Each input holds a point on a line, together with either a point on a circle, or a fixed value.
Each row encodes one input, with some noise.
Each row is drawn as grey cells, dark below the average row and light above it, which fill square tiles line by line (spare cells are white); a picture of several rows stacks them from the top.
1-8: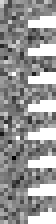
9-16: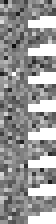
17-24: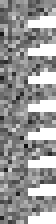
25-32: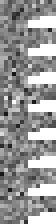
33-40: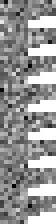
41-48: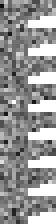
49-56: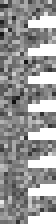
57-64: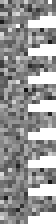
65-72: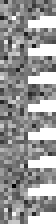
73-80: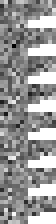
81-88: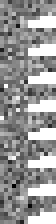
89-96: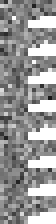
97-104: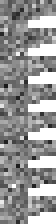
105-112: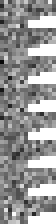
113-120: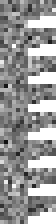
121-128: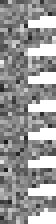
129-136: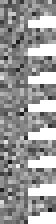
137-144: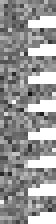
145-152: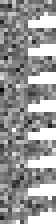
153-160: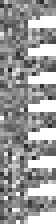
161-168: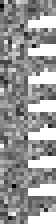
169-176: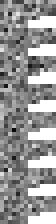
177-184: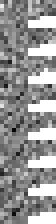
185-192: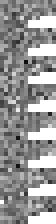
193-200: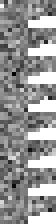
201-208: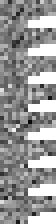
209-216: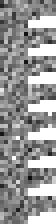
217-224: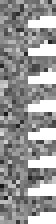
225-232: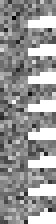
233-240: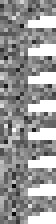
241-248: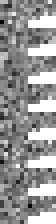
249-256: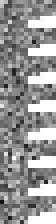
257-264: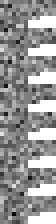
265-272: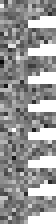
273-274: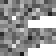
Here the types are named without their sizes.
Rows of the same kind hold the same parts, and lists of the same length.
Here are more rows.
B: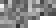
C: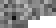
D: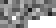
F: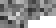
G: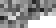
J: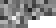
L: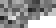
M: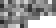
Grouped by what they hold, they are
B, D, J
C, F, G, L, M

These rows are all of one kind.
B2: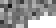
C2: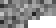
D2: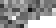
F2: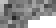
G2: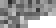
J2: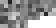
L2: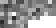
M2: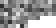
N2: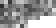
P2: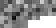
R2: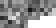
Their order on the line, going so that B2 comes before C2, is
L2, B2, C2, F2, P2, G2, J2, R2, D2, N2, M2.
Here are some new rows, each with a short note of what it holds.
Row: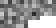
a point on a circle and a point on a line
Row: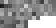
a point on a circle and a point on a line
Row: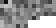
a point on a line
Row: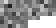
a point on a circle and a point on a line
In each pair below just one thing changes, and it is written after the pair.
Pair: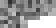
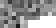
the place on the circle
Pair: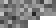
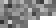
the place on the circle
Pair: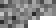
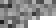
the place on the circle
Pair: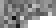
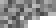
the place on the circle
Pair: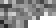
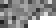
the place on the circle
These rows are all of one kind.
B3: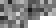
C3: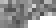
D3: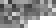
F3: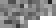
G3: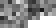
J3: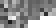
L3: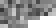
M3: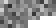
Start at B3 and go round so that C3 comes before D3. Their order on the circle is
B3, G3, F3, J3, C3, M3, L3, D3.
